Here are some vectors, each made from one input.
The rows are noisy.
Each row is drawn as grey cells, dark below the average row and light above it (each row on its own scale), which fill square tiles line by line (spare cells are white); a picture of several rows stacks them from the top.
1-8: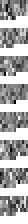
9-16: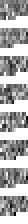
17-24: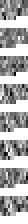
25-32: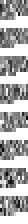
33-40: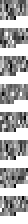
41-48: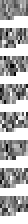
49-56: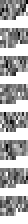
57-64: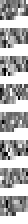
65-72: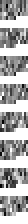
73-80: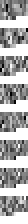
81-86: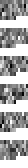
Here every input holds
either a point on an 8-point circle, or three true/false values.
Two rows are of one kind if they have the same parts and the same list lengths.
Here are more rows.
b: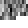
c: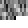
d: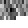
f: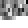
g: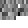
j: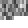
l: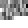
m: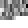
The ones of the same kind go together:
b, d, f, g, j, l, m
c

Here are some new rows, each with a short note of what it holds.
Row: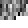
a point on an 8-point circle
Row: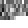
a point on an 8-point circle
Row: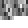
three true/false values
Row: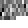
a point on an 8-point circle
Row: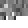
three true/false values
